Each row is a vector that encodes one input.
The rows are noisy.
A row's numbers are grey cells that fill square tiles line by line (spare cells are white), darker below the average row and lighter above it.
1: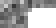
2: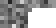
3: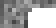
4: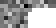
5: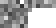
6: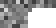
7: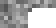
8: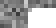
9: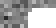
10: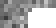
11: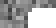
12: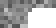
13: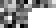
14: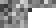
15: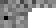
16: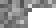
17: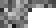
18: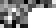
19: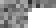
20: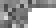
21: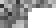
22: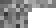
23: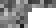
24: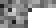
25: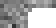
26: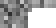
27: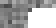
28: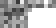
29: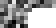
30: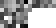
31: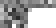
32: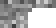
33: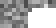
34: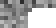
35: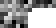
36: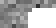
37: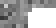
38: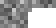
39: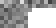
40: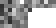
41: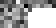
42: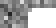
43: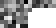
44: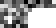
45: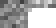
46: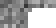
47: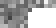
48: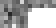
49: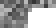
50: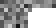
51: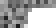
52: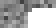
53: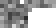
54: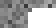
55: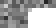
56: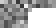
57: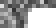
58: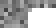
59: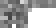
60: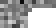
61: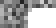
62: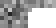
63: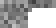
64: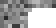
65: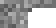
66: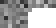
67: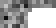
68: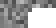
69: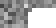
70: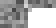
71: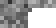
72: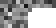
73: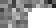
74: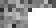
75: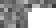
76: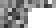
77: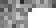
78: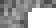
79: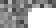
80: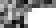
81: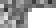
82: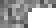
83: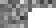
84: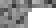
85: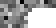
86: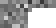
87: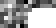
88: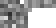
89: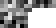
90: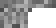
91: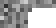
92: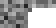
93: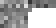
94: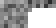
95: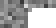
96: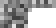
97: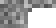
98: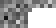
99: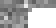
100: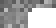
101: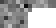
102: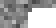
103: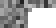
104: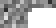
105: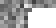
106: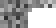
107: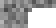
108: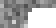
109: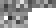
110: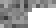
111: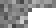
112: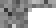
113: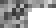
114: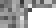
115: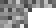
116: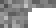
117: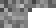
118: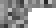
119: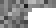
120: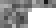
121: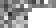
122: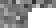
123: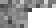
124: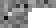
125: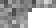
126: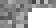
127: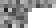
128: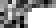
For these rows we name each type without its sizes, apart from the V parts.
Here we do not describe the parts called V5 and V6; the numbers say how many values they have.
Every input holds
either a point on a line, or four true/false values, a value of V5 and a value of V6.
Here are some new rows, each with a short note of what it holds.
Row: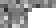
four true/false values, a value of V5 and a value of V6
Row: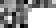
a point on a line
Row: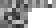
four true/false values, a value of V5 and a value of V6
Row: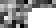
a point on a line
